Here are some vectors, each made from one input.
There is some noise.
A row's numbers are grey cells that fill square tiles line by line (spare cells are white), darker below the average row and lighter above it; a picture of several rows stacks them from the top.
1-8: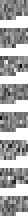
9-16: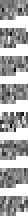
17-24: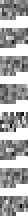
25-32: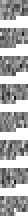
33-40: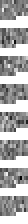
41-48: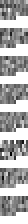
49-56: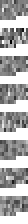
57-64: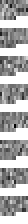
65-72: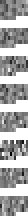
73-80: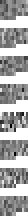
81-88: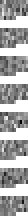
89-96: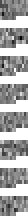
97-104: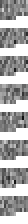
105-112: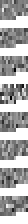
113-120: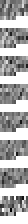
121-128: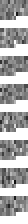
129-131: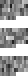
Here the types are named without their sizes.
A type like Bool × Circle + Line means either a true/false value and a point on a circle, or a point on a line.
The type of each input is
(Bool × Bool × Bool + Label) × Label + Unit.
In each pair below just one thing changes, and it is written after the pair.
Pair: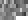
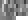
one of the three true/false values
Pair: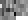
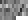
the label
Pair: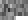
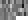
the label
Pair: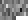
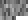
one of the three true/false values
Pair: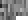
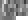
the label
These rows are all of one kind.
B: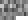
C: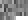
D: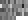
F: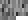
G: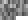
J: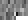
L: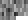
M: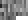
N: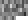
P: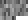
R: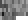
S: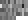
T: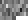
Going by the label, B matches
G and N.
